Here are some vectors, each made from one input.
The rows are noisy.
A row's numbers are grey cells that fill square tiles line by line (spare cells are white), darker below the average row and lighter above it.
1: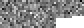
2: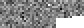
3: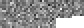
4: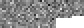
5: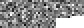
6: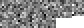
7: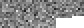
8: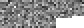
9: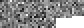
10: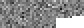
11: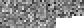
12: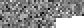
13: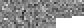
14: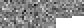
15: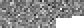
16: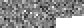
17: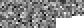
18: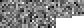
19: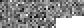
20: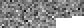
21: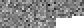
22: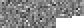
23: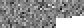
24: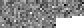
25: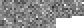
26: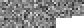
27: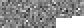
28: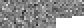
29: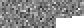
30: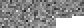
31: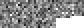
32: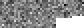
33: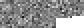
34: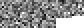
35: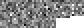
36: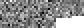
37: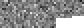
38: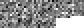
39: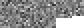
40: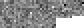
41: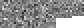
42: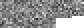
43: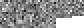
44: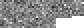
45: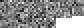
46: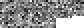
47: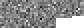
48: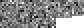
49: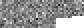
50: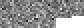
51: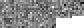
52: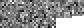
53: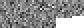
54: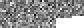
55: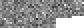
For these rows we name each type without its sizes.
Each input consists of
either a point on a circle, or three true/false values.
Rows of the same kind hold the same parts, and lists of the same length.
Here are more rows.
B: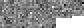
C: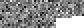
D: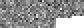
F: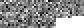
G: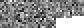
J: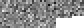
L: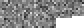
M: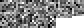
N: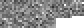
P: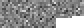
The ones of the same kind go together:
B, D, J, L, N, P
C, F, G, M

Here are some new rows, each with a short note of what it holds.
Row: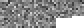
three true/false values
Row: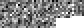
a point on a circle
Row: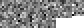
a point on a circle
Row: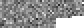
three true/false values
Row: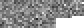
three true/false values
